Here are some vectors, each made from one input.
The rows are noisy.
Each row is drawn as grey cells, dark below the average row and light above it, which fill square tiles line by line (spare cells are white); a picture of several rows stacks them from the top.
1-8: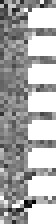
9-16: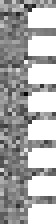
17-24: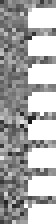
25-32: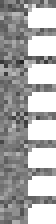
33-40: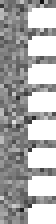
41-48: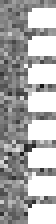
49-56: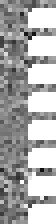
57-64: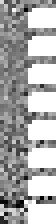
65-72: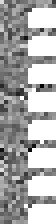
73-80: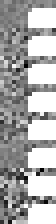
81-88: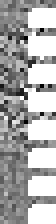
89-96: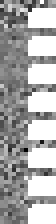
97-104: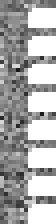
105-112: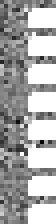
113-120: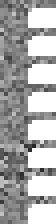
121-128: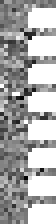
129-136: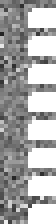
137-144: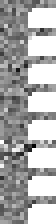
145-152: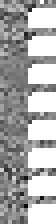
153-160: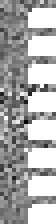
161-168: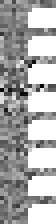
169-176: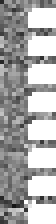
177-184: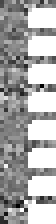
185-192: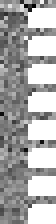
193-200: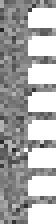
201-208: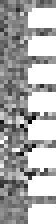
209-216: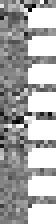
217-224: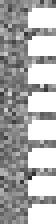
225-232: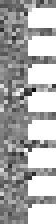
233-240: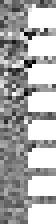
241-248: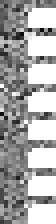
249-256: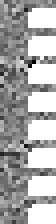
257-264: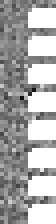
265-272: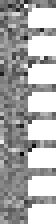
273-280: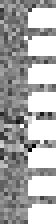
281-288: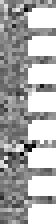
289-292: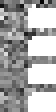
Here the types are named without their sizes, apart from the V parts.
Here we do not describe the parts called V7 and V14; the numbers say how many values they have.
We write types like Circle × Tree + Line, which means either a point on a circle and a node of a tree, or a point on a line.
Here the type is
Bool × V7 + Circle × (Line + V14).
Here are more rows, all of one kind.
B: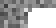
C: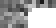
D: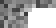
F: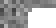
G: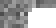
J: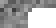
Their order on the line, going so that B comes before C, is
B, D, J, G, C, F.
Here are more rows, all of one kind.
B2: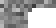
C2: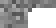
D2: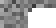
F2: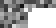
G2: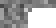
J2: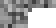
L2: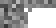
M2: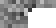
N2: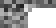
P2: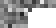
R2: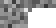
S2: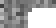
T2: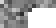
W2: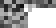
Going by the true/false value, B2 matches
D2, L2 and R2.
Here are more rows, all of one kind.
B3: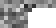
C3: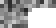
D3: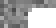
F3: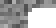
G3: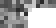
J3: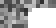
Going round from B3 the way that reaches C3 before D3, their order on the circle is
B3, F3, G3, J3, C3, D3.
